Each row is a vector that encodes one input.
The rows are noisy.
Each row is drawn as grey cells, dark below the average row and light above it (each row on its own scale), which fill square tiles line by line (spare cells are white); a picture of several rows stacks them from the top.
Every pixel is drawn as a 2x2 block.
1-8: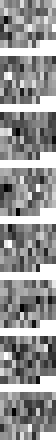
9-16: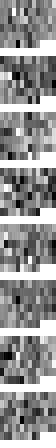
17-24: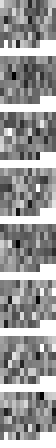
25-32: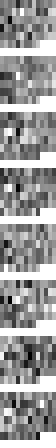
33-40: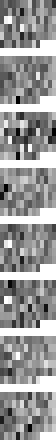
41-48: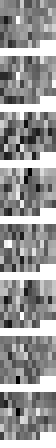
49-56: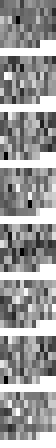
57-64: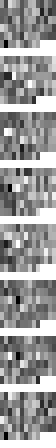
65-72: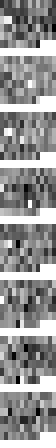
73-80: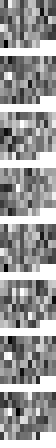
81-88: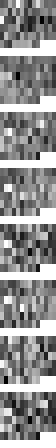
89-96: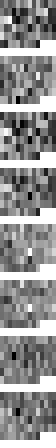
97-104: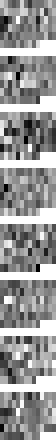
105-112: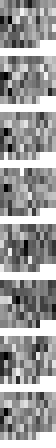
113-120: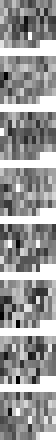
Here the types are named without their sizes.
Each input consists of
a list of points on a circle.
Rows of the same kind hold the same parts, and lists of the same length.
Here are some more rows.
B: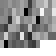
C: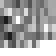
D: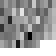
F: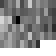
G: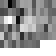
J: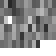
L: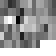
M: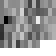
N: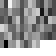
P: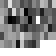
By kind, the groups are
B, C, D, M, P
F, G, J, L
N

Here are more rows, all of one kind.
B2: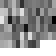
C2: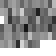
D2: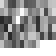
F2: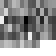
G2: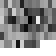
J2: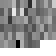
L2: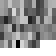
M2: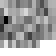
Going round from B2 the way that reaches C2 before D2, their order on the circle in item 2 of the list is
B2, C2, J2, G2, L2, F2, M2, D2.
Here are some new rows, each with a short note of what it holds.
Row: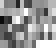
a list of two items
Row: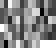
the empty list
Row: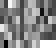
the empty list
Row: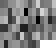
a list of two items
